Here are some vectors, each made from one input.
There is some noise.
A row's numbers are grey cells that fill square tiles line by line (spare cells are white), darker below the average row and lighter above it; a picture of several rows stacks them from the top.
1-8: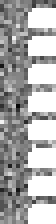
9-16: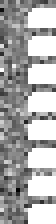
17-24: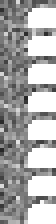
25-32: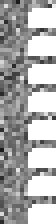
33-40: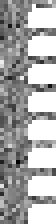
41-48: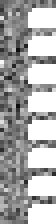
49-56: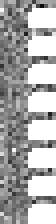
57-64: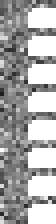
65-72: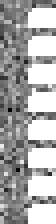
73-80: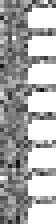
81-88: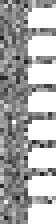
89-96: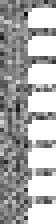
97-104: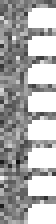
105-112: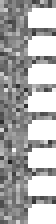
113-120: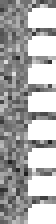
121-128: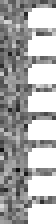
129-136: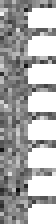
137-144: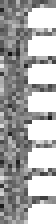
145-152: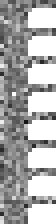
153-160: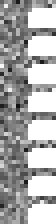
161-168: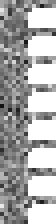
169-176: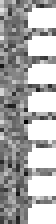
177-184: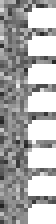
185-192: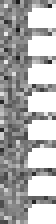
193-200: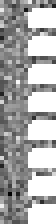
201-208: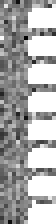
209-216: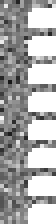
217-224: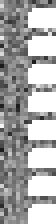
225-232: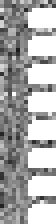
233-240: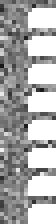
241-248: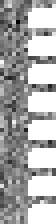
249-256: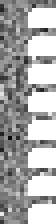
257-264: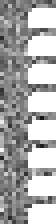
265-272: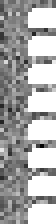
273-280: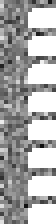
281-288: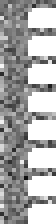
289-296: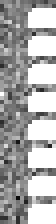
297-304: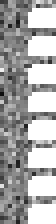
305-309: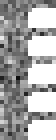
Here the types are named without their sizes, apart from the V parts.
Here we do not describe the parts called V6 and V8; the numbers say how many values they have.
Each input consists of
either a point on a circle, or a node of a tree and a value of V8, or a value of V6.
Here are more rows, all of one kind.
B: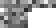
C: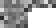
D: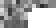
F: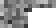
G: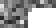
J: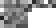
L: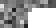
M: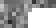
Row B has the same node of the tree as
C and J.
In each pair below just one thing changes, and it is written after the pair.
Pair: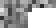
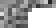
the node of the tree
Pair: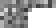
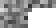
the node of the tree
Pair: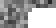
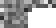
the node of the tree
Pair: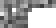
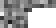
the node of the tree
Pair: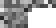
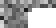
the node of the tree
